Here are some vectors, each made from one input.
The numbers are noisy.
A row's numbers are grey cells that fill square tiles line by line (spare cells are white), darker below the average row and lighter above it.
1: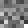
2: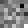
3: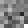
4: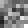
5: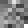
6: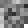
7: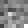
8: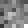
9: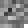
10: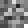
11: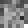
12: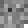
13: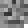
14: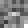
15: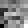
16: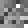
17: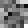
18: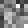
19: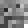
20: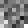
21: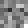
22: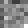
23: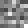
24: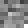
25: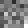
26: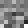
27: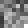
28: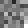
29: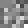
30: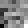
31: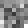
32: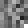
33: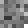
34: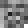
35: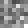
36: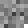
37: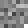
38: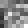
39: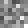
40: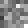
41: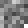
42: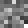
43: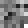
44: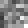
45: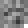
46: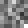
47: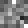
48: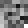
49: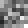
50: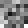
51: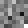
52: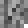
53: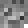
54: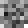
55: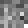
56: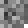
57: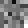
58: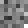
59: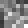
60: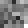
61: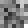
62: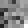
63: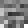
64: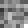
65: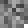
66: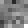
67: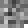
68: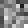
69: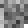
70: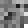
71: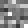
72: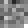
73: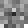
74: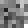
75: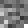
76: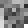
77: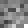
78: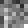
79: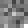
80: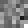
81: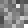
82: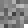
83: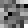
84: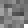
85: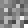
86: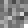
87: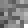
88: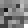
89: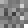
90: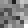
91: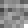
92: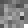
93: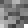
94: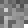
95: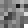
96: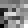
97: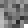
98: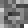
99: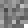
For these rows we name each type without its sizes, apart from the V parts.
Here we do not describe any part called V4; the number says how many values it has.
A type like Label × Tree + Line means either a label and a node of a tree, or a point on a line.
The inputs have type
Bool × Label × List(V4).
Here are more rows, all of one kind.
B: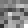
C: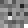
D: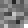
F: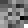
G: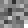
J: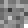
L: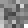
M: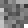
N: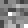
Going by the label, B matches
G, J and L.
